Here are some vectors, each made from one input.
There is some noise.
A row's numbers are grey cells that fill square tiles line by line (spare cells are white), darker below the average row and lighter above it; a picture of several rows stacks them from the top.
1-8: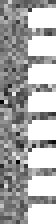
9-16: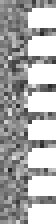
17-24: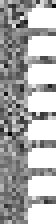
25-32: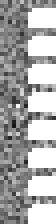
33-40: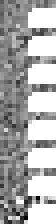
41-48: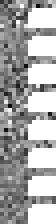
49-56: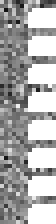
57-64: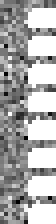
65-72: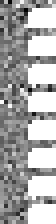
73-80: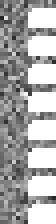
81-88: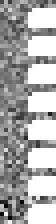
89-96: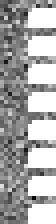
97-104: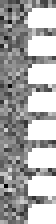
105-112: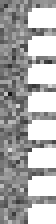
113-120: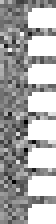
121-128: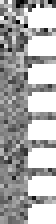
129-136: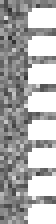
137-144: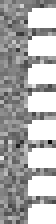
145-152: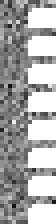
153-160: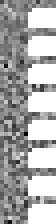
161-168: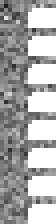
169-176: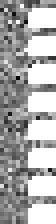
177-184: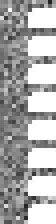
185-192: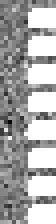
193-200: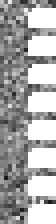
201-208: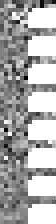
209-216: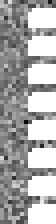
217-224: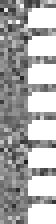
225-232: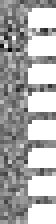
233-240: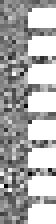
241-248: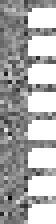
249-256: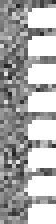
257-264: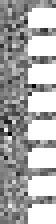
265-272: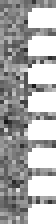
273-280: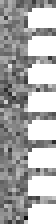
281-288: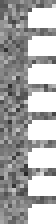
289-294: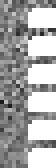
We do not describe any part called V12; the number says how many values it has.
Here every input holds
four true/false values, together with either a point on an 11-point circle, or a point on a 3-point line, a point on a 6-point line and a value of V12.
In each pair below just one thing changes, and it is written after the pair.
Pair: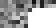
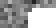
the place on the 3-point line
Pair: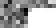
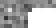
one of the four true/false values
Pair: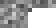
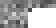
the place on the 6-point line
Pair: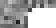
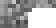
the place on the 3-point line
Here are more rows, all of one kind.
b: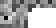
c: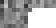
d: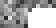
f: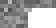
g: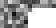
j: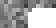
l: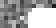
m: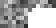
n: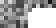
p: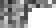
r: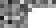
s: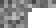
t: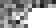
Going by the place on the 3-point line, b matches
d, f, g and m.
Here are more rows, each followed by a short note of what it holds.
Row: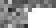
a point on a 3-point line, a point on a 6-point line, four true/false values and a value of V12
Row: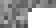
a point on a 3-point line, a point on a 6-point line, four true/false values and a value of V12
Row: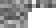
a point on an 11-point circle and four true/false values
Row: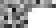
a point on a 3-point line, a point on a 6-point line, four true/false values and a value of V12
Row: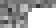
a point on an 11-point circle and four true/false values
